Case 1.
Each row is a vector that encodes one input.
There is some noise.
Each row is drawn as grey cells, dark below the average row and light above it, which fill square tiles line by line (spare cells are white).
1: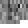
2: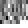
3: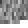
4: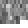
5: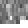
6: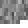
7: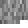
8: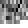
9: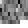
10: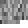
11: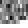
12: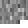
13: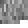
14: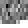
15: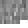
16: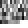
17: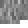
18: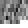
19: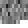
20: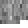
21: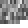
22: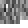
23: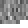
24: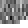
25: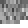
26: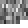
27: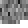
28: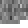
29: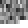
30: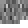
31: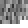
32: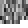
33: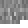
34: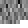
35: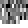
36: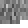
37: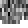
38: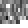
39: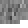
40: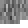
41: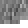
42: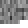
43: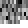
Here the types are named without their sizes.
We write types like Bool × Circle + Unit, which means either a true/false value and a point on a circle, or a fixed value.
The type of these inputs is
List(Line).
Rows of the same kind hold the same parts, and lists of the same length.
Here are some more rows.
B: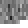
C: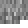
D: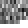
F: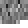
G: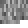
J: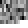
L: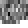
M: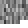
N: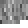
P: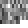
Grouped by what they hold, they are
B, D, J
C, G, M, N, P
F, L

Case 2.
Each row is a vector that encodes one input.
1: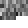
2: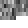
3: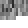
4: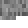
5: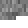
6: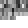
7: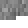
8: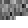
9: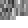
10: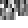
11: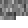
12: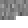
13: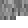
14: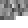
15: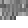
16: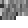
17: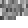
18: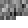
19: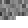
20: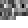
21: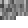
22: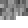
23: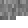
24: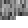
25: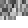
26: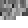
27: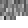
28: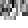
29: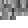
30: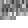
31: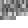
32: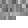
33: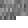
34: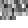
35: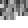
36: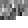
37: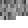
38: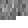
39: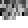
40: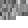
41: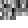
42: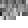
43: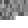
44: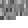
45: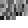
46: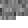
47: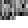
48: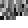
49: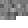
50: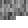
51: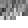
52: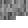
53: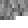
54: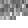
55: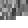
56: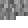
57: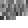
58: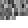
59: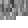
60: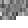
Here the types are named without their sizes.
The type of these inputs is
Line × (Tree + Unit).
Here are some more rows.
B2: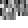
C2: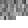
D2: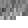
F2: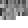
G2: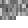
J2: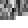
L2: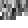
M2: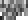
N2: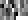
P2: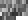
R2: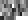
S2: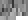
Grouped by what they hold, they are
B2, D2, F2, J2, L2, M2, N2, P2, S2
C2, G2, R2

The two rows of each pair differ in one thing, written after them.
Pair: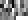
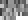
the node of the tree
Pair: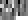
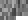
the node of the tree
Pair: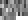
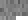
the place on the line
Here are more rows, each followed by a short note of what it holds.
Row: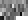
a point on a line
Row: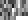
a point on a line
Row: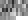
a point on a line
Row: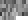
a point on a line
